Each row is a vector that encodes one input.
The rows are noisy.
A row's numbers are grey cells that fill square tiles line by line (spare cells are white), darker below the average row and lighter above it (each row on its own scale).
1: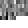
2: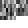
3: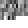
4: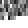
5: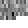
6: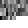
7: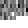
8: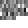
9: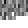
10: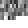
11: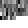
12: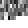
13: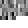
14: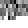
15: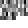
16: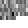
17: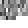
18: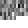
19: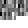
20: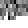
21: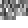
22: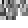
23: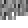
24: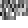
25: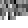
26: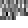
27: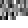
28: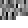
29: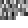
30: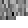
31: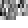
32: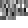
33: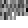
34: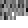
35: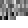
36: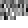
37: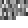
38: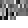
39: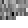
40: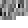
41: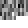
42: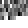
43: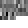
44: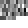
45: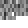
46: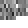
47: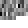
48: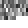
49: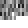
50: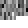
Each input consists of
a true/false value, together with either a fixed value, or a node of a 7-node tree.
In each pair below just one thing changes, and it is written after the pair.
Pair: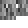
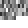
the true/false value
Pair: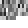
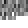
the node of the tree
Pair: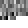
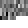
the node of the tree
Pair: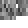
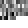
the node of the tree
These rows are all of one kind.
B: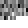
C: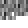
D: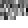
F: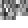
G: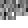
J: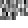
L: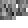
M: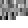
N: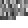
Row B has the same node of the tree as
D and M.
